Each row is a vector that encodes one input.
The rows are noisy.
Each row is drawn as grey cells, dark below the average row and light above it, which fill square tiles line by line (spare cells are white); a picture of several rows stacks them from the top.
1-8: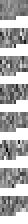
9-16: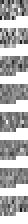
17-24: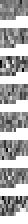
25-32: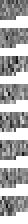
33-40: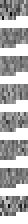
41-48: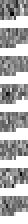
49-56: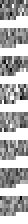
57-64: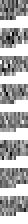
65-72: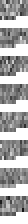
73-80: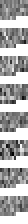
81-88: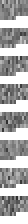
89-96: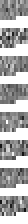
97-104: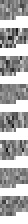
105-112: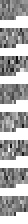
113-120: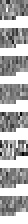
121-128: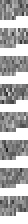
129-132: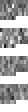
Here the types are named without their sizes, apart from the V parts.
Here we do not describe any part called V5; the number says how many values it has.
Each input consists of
a list of items, each a true/false value and a value of V5.
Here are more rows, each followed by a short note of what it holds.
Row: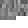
a list of three items
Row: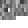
a list of three items
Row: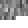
a list of three items
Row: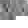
a list of two items
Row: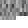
a list of one item
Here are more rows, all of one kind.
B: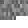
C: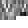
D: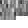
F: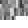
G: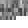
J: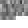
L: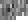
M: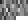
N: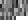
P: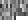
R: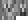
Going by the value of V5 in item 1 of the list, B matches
D, F, L and M.
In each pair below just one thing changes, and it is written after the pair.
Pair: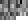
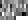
the value of V5 in item 1 of the list
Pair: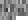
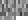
the value of V5 in item 1 of the list
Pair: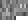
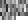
the value of V5 in item 1 of the list
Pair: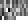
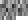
the true/false value in item 1 of the list
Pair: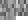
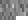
the value of V5 in item 1 of the list
